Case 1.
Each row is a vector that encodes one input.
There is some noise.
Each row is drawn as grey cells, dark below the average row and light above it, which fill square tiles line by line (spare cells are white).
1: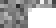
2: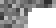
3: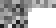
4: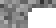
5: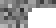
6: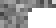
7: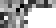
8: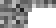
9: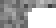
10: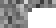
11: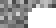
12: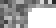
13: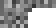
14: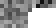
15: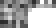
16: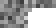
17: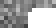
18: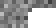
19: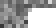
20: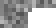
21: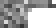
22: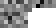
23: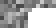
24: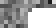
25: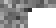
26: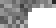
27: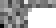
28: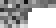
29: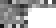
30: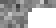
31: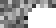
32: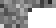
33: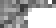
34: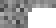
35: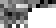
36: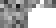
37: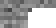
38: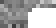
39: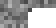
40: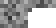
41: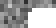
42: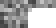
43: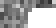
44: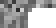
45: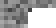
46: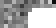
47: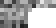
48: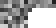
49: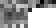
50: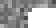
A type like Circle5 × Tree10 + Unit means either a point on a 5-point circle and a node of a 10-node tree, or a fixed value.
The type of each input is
Label6 × Label6.
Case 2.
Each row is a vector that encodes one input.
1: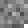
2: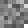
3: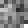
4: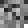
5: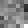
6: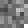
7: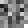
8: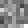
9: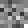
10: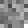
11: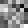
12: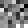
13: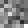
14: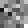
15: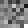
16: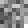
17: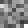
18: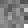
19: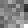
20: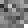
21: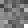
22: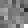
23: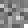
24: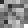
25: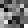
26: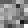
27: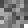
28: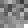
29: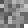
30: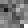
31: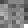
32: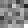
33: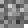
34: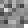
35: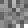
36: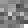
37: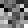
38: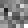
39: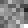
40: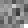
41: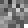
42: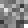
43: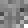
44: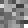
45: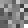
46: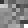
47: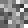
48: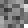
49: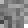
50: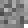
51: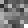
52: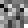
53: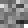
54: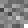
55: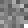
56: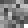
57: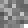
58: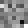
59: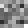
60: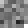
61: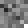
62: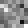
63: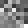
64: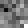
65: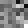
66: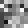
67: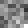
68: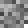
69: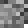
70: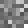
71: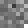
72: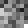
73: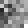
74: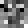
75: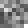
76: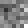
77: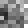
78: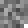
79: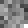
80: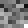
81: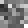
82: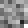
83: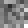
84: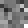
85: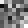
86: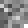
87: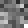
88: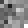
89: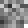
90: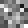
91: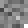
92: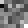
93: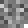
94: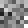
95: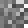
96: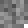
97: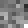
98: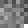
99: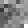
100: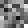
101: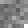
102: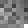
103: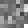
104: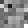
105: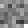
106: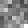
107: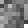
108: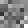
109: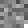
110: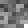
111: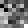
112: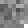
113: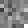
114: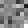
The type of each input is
Bool × Bool × Bool × Bool + Label12.
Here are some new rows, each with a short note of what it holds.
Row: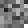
four true/false values
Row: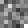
four true/false values
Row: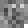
one of 12 labels
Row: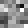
one of 12 labels
